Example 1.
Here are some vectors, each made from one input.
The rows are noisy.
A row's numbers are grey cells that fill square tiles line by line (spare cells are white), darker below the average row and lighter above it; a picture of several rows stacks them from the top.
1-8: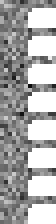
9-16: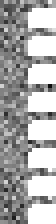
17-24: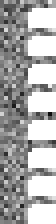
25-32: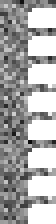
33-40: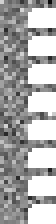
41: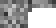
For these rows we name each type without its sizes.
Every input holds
either a label, or a point on each of two lines.
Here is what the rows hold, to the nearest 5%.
About 35% of them hold a label. The rest hold a point on each of two lines.
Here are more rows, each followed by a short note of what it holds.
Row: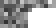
a label
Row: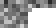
a point on each of two lines
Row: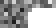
a label
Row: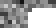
a point on each of two lines
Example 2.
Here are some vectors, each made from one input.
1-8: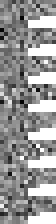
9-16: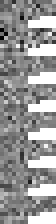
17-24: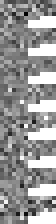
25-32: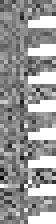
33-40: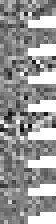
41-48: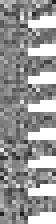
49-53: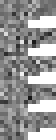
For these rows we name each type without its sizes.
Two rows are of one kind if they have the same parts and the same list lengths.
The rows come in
2 kinds.
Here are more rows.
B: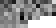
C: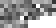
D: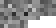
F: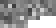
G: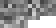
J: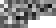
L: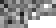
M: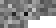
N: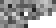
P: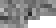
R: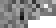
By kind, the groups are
B, L, N, R
C, D, F, G, J, M, P

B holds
a label.
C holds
a point on a line.
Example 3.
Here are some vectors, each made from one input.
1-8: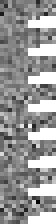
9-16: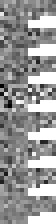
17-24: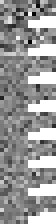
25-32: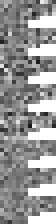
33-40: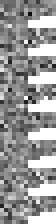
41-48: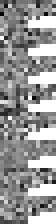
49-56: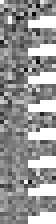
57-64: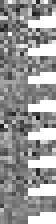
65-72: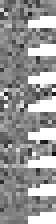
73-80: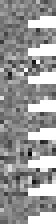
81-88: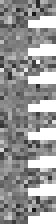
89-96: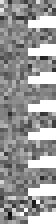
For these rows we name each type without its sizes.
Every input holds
a list of points on a line.
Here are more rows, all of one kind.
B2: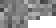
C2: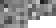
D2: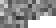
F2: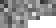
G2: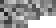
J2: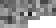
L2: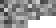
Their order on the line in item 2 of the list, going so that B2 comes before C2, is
B2, D2, G2, L2, C2, J2, F2.
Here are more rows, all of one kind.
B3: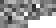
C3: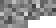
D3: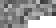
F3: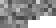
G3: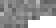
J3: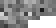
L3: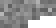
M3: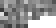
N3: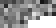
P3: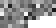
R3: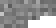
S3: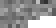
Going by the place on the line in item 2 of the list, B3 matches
D3, L3 and N3.
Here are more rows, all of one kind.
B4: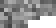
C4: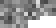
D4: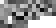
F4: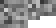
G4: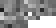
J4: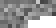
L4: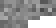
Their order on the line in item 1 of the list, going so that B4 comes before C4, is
F4, L4, G4, B4, C4, J4, D4.
